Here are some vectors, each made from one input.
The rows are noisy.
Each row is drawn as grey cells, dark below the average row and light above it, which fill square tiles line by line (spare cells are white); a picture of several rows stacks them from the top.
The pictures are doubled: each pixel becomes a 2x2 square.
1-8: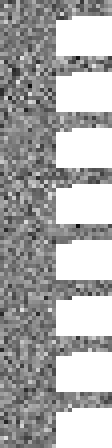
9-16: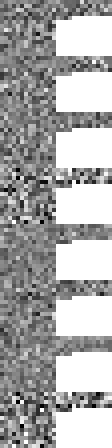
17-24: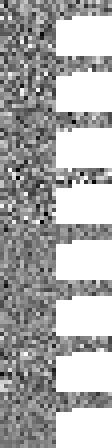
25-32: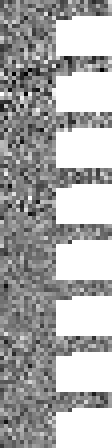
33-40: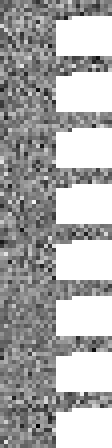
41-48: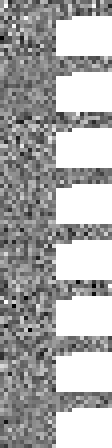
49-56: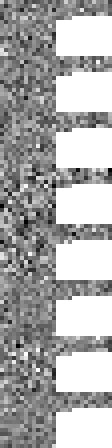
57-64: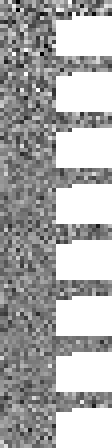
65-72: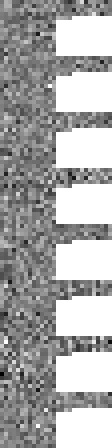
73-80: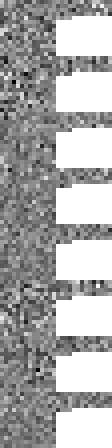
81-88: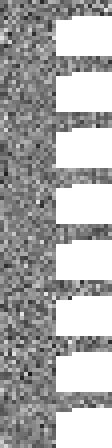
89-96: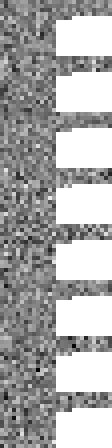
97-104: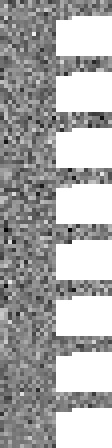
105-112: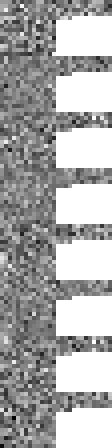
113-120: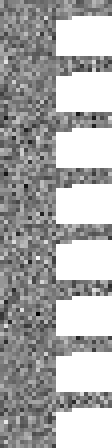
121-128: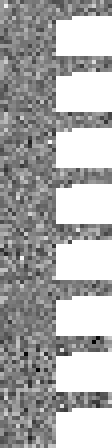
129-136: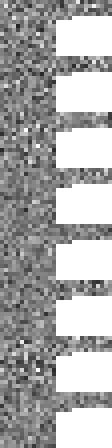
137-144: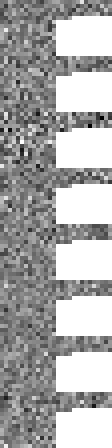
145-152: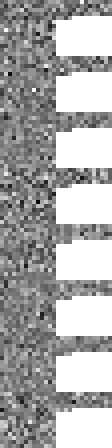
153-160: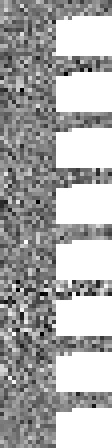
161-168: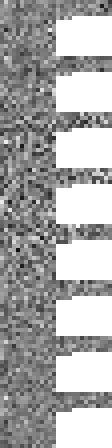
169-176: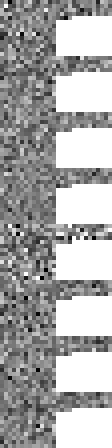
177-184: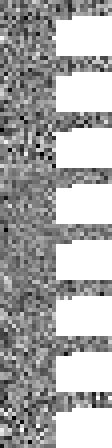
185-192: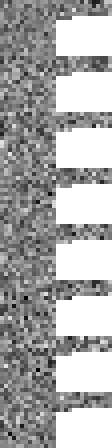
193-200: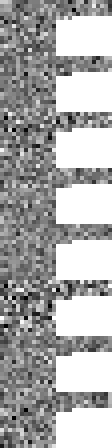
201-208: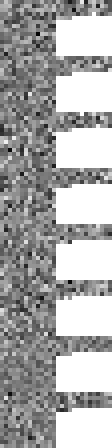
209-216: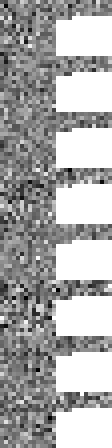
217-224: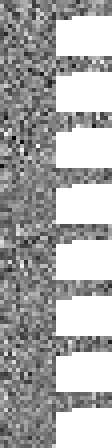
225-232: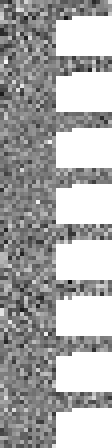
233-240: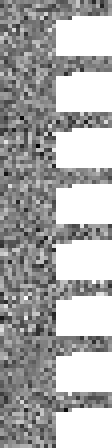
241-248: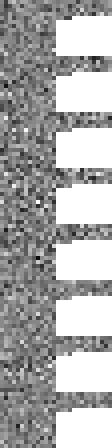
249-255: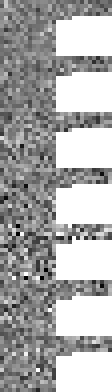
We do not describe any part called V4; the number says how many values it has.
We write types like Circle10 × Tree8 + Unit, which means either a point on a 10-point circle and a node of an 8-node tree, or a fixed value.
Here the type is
List2((Line5 + Line6) × V4).
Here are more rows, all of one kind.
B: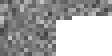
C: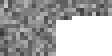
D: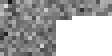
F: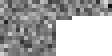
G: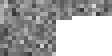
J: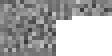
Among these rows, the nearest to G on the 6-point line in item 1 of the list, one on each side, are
B and C.
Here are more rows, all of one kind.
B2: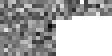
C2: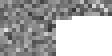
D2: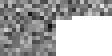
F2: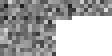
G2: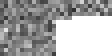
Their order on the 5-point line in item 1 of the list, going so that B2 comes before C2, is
B2, D2, C2, F2, G2.
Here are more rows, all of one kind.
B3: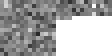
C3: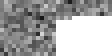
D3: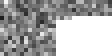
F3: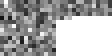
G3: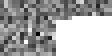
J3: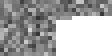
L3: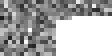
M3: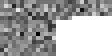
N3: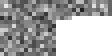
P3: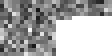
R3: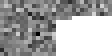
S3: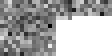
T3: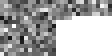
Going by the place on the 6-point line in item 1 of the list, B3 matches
F3 and G3.
